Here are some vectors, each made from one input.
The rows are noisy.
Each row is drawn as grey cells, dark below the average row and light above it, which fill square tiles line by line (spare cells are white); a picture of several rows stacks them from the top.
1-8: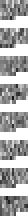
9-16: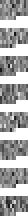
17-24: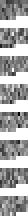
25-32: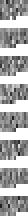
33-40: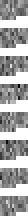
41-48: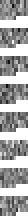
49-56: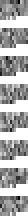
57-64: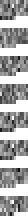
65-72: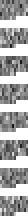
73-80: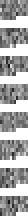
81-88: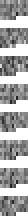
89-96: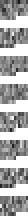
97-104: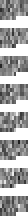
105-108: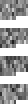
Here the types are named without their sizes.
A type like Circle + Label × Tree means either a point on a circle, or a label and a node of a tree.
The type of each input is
((Bool × Bool × Bool + Unit) × Tree + Unit) × Line.
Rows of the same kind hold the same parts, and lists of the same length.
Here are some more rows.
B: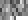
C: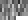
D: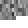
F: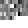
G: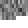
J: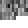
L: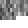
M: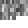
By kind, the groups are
B, C, D, G, L, M
F
J

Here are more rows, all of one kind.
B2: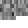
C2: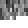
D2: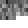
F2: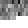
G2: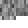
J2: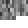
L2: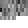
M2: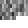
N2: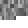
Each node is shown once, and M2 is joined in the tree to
L2 and N2.
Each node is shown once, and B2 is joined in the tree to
N2.
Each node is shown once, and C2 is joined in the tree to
G2.
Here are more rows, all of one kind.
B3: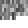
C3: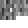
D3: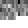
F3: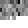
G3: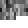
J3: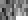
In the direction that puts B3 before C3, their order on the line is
F3, D3, B3, C3, J3, G3.
